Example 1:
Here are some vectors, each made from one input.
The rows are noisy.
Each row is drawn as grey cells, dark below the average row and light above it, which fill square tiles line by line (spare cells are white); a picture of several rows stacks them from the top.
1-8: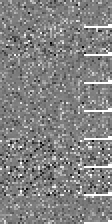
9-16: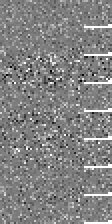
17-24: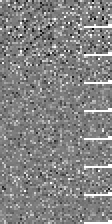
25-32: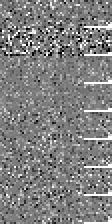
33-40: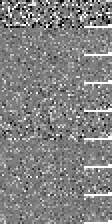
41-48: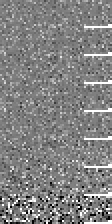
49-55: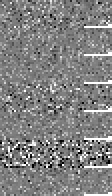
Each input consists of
either a fixed value, or a point on a 3-point line, a point on a 6-point line and a node of a 7-node tree.
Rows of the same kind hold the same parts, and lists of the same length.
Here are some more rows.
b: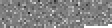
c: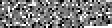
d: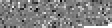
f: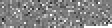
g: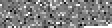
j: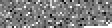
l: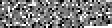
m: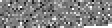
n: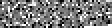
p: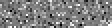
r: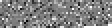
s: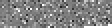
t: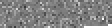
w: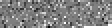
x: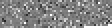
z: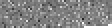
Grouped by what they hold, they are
b, d, f, g, j, m, p, r, s, t, w, x, z
c, l, n

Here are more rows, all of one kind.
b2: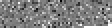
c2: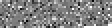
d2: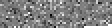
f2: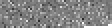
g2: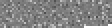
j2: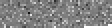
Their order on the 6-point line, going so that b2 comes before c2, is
b2, c2, d2, g2, f2, j2.
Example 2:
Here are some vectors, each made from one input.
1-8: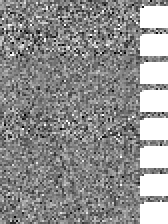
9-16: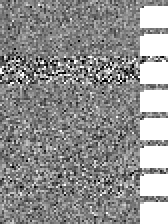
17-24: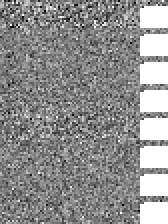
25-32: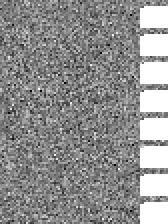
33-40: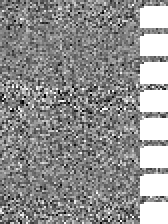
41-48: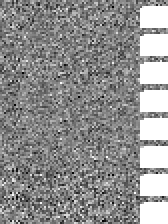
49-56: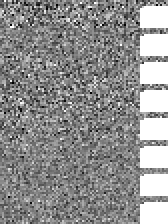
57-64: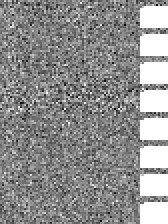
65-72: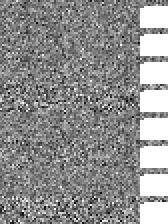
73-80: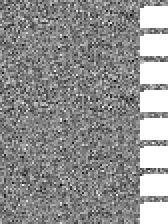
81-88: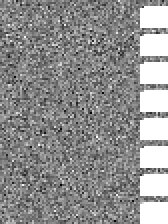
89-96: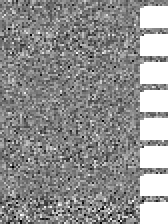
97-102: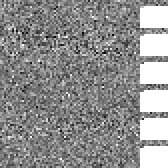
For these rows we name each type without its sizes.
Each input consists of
either a point on a line, or a node of a tree.
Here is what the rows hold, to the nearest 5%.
About 50% of them hold a point on a line. The rest hold a node of a tree.
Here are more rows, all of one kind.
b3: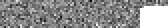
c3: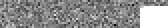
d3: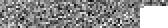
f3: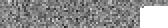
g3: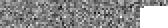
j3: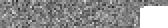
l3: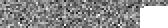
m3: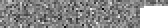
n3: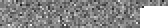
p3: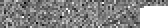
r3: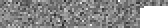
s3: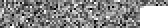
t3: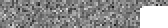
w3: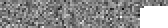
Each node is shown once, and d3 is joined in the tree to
c3 and t3.
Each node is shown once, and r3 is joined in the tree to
g3 and l3.
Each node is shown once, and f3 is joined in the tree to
j3 and m3.
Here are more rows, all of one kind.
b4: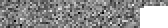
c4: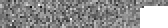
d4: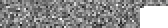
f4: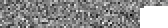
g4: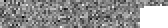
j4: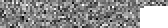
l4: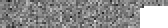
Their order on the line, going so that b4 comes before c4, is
d4, j4, g4, b4, l4, c4, f4.
